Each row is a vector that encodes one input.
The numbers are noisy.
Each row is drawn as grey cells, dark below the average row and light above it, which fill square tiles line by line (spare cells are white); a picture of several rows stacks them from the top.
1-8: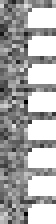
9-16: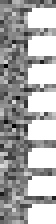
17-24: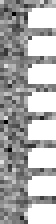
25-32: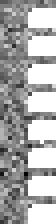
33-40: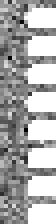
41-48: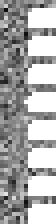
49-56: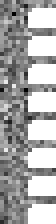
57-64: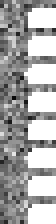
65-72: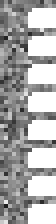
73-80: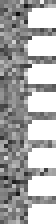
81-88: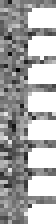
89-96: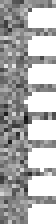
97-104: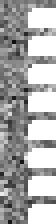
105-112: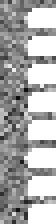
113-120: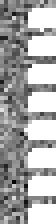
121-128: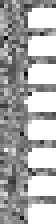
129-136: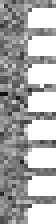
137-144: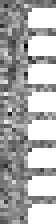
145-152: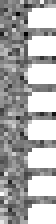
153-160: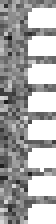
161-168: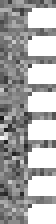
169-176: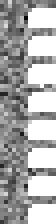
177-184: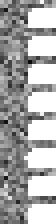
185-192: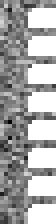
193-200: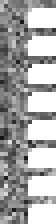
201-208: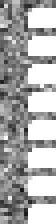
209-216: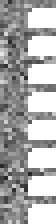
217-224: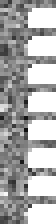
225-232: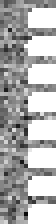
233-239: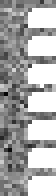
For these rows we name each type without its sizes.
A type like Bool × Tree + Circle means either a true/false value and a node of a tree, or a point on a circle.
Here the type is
Bool × (Tree + Unit) + Line.
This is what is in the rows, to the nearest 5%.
About 40% of them hold a point on a line. The rest hold a true/false value, together with either a fixed value, or a node of a tree.
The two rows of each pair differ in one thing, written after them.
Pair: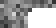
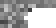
the node of the tree
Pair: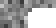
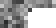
the node of the tree
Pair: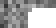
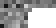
the node of the tree
